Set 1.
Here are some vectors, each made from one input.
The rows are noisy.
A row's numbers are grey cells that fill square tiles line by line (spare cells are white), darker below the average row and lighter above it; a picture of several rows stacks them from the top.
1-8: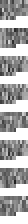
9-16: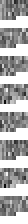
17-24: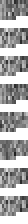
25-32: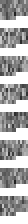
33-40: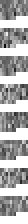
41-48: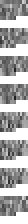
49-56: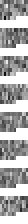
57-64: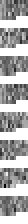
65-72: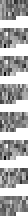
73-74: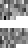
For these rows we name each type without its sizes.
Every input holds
a node of a tree.
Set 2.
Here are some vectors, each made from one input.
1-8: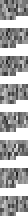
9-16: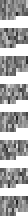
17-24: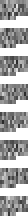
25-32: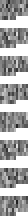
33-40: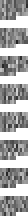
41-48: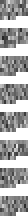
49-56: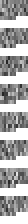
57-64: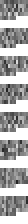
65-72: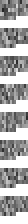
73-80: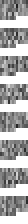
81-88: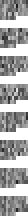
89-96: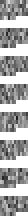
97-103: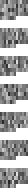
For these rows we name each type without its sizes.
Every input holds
four true/false values.
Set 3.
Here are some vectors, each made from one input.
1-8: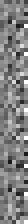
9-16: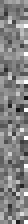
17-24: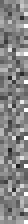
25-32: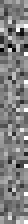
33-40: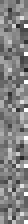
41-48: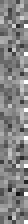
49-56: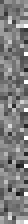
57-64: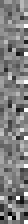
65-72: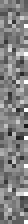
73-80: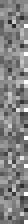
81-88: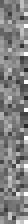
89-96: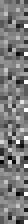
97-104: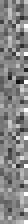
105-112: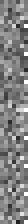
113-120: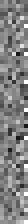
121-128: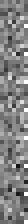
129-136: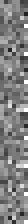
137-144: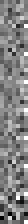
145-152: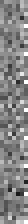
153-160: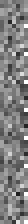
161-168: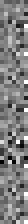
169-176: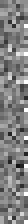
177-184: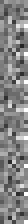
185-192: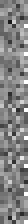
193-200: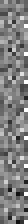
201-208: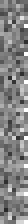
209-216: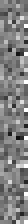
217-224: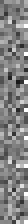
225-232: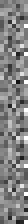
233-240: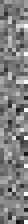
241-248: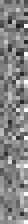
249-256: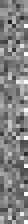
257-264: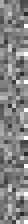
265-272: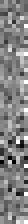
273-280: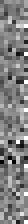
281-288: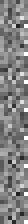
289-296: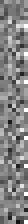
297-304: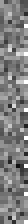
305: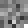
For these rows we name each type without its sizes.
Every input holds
either a fixed value, or three true/false values.
